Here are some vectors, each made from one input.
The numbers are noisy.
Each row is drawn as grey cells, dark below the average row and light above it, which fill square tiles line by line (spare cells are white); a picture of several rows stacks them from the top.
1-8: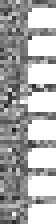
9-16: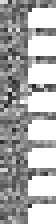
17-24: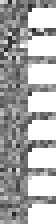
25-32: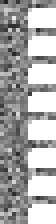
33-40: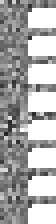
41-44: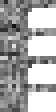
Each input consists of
a list of up to two points on a 5-point line.
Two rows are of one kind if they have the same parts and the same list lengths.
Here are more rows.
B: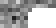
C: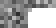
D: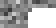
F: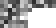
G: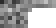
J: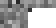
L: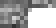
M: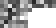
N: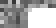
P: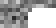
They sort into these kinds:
B, D, N, P
C, G, J, L
F, M

